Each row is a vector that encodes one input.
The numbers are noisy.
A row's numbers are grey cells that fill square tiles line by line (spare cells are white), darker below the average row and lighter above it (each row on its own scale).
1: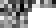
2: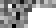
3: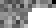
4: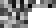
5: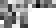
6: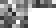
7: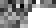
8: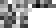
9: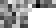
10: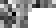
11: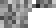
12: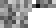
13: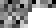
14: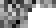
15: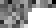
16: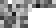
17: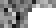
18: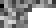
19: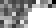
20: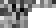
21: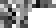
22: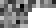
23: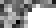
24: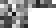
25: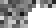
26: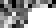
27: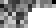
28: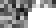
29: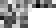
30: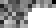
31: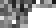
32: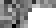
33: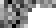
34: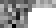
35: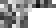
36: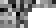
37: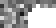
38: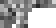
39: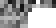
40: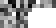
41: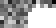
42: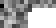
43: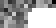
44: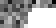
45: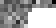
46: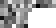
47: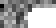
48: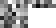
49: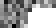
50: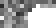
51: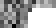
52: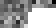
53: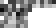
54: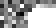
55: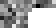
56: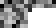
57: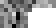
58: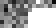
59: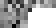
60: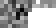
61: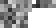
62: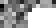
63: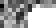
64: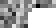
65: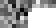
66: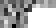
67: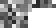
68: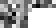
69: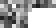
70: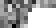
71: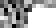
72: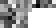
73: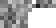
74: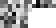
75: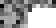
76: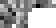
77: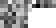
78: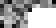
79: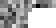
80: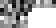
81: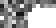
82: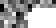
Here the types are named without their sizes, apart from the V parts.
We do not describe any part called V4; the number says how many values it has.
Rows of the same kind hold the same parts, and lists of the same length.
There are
3 kinds of row.
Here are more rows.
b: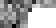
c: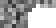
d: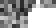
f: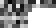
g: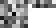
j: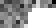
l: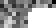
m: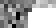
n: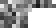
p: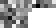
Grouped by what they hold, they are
b, f, j
c, d, l, m
g, n, p

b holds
a value of V4.
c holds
a point on a circle and a value of V4.
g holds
a point on a line and a true/false value.
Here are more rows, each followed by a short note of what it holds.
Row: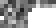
a point on a circle and a value of V4
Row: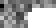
a point on a circle and a value of V4
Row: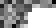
a value of V4
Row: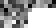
a point on a circle and a value of V4
